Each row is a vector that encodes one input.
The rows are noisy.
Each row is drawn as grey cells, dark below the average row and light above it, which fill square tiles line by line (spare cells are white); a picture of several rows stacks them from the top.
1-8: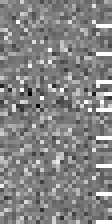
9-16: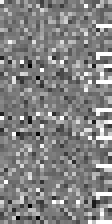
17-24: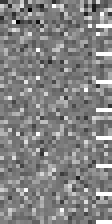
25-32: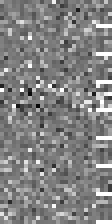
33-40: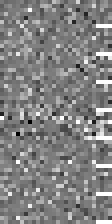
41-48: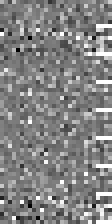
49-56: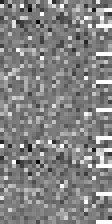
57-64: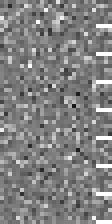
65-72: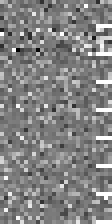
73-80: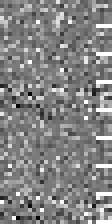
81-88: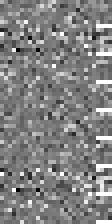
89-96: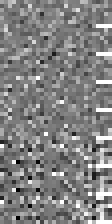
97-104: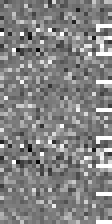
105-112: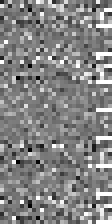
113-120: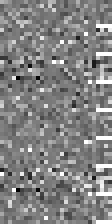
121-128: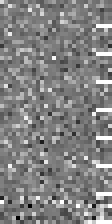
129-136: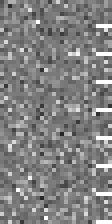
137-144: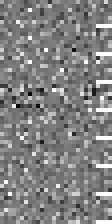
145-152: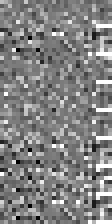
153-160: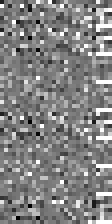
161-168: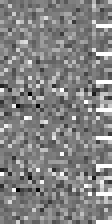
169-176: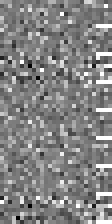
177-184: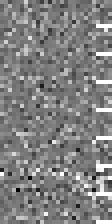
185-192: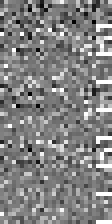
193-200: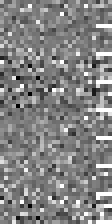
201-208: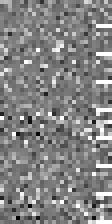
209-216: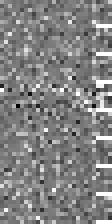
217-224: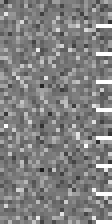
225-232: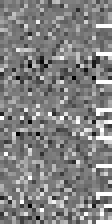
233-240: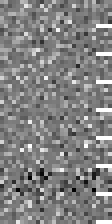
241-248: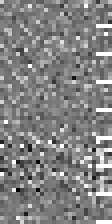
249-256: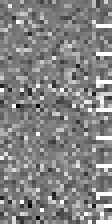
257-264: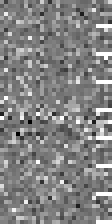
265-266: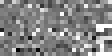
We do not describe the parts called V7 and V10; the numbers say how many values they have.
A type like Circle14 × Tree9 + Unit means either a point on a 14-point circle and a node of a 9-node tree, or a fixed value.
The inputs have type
Label6 × Label6 × V7 × V10 + Line6 × Line6 + Unit.
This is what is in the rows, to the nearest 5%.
A few of them hold a fixed value. About 75% of them hold two labels (each one of 6), a value of V7 and a value of V10. The rest hold a point on each of two 6-point lines.
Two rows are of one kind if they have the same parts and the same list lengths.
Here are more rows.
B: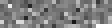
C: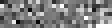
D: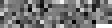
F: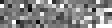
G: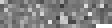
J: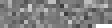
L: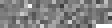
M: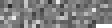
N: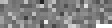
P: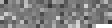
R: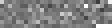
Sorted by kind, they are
B, G, J, L, M, N, P, R
C, F
D

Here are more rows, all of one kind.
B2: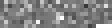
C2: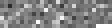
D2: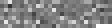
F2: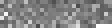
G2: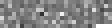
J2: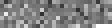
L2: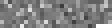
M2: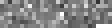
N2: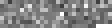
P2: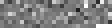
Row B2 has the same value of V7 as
C2, M2 and N2.
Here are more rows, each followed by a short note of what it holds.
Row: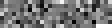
a fixed value
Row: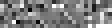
a point on each of two 6-point lines
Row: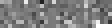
two labels (each one of 6), a value of V7 and a value of V10
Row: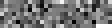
a fixed value
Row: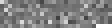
two labels (each one of 6), a value of V7 and a value of V10
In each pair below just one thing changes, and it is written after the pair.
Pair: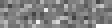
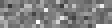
one of the two labels
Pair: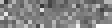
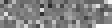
the value of V7
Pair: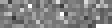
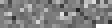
the value of V10
